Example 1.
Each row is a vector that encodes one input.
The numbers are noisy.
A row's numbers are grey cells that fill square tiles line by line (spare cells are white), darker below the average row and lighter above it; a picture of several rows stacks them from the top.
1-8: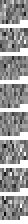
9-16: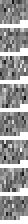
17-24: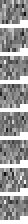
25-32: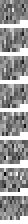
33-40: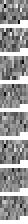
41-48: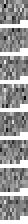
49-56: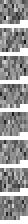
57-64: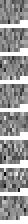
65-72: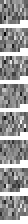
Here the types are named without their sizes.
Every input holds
either a node of a tree, or three true/false values.
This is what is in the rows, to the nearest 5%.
About 30% of them hold a node of a tree. The rest hold three true/false values.
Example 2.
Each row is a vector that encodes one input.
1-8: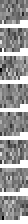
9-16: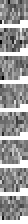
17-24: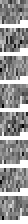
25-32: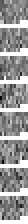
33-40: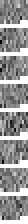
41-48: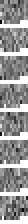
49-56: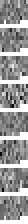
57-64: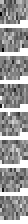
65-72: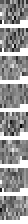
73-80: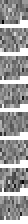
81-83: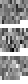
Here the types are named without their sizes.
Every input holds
a node of a tree, together with either a fixed value, or four true/false values.
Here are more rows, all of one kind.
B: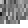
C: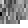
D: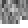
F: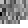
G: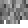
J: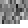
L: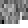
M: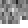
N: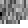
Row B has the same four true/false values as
D, L and M.
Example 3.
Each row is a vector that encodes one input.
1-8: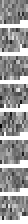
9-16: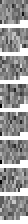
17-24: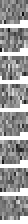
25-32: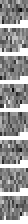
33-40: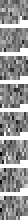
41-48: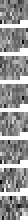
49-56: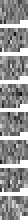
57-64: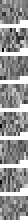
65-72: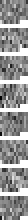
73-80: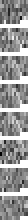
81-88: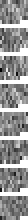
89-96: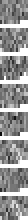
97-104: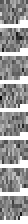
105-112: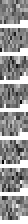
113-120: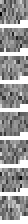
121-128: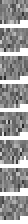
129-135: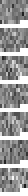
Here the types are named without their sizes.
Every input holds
a node of a tree and four true/false values.
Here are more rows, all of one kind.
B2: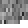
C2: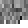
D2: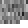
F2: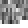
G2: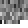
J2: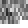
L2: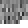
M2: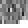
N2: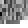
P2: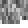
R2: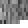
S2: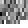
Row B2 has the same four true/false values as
C2, G2 and P2.
